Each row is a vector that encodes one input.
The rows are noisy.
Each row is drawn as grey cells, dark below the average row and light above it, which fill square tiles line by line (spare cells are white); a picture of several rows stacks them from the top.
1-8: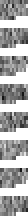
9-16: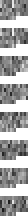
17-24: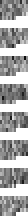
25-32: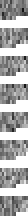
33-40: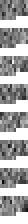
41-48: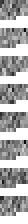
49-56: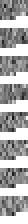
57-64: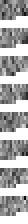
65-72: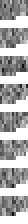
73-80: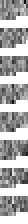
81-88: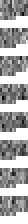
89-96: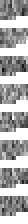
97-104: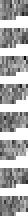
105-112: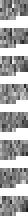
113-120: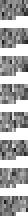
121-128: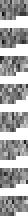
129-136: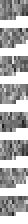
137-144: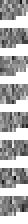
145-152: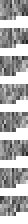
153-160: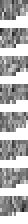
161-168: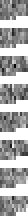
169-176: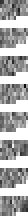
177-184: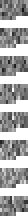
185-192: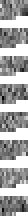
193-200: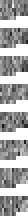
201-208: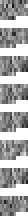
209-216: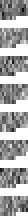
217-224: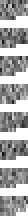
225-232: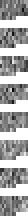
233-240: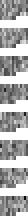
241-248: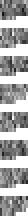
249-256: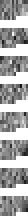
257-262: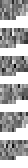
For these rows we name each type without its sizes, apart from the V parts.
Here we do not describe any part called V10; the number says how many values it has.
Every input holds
either a point on a circle and a true/false value, or a value of V10.
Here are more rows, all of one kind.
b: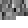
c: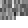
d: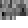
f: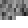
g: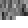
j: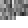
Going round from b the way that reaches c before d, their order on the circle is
b, c, j, d, g, f.
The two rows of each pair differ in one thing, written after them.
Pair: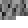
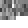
the true/false value
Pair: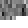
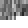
the true/false value
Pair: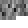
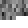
the place on the circle
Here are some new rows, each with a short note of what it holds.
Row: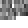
a point on a circle and a true/false value
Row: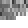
a value of V10
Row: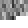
a value of V10
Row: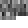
a point on a circle and a true/false value
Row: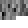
a point on a circle and a true/false value
